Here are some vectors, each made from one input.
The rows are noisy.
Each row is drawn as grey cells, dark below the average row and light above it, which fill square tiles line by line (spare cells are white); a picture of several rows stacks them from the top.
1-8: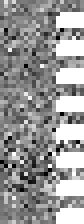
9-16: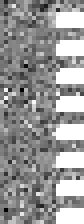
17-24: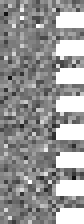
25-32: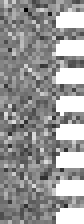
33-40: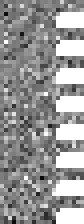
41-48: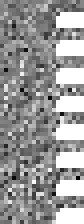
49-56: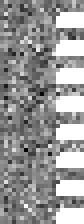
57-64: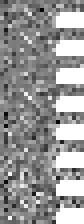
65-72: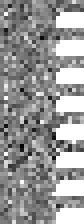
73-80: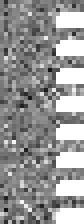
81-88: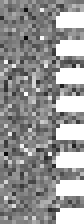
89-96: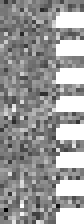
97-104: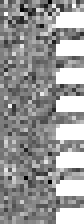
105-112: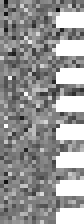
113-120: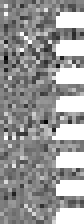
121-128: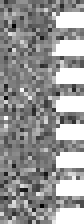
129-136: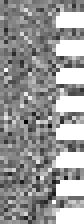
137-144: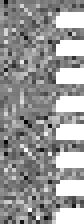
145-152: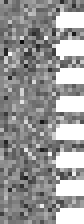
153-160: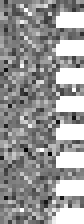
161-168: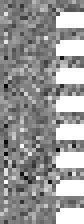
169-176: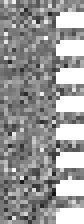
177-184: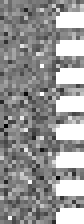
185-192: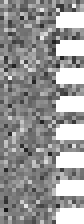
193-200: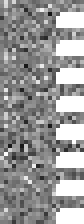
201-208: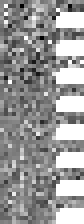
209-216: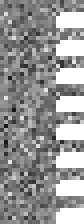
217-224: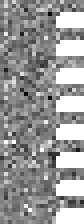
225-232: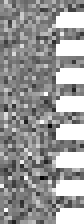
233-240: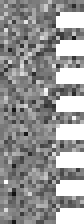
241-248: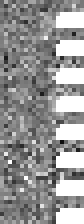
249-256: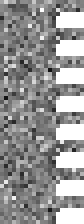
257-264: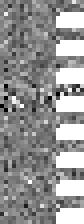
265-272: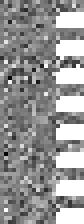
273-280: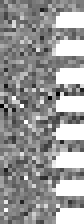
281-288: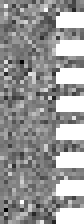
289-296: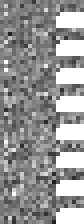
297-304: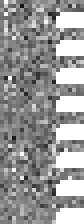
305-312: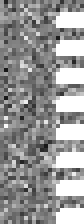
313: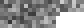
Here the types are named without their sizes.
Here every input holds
either a fixed value, or three true/false values.
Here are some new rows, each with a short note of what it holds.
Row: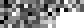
a fixed value
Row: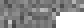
three true/false values
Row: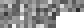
three true/false values
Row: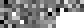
a fixed value
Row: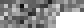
three true/false values
